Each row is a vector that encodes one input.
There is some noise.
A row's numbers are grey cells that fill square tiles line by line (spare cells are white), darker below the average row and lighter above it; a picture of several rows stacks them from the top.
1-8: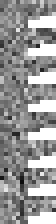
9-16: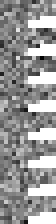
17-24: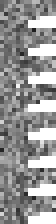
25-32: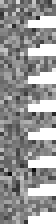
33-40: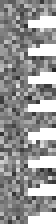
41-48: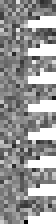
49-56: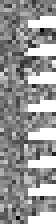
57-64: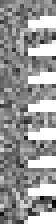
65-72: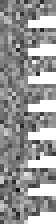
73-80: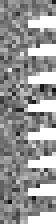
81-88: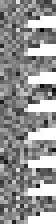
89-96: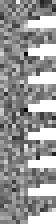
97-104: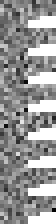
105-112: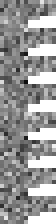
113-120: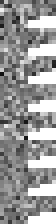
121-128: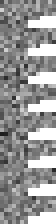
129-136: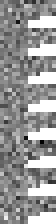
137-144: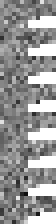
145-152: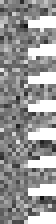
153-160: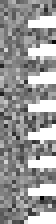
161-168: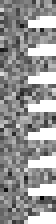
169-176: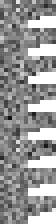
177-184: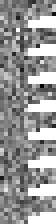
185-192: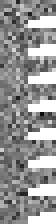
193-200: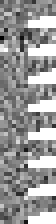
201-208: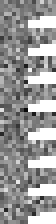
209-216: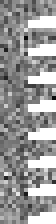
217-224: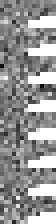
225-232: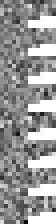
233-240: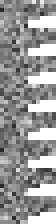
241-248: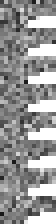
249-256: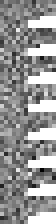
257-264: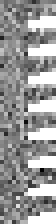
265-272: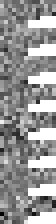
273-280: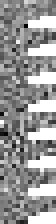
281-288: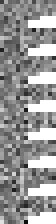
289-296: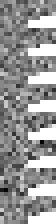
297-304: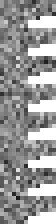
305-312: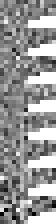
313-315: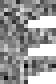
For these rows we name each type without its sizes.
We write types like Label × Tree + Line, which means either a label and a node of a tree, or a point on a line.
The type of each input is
List(Line) × Tree.
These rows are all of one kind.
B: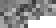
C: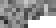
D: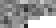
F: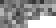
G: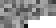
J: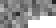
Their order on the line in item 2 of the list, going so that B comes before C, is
F, J, D, G, B, C.
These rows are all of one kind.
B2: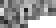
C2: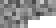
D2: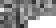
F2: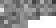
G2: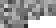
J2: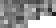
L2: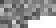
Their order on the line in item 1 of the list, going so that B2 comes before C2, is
G2, B2, L2, D2, C2, F2, J2.
